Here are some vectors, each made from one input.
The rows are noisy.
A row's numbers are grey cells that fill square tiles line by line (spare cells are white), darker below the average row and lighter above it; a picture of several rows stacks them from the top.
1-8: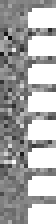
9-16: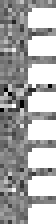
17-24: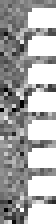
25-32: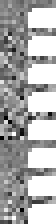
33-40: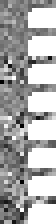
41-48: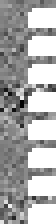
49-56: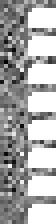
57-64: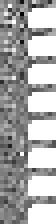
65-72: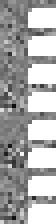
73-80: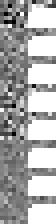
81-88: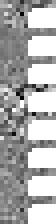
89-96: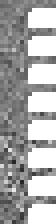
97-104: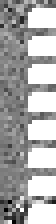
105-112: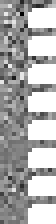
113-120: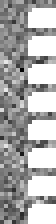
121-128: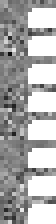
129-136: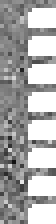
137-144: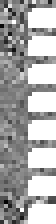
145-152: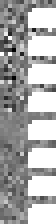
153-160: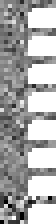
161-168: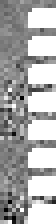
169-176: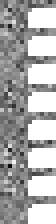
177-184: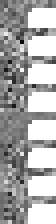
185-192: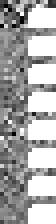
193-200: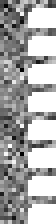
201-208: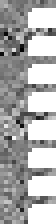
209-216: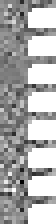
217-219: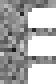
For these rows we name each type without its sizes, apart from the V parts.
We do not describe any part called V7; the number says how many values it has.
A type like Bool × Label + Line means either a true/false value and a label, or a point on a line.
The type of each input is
Line × List(Bool × V7).
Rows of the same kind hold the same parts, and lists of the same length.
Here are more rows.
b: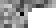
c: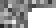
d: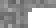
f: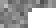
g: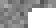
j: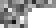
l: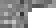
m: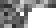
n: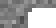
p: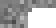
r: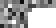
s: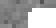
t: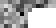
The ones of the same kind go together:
b, j, p, s
c, f, g, l, m, n, t
d, r

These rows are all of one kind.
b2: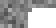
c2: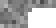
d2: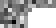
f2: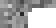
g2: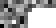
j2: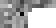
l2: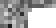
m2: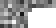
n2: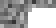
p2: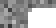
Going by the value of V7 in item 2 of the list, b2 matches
c2, f2, g2 and p2.
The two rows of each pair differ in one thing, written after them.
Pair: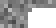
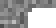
the true/false value in item 1 of the list
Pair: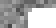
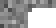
the place on the line
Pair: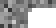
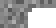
the place on the line
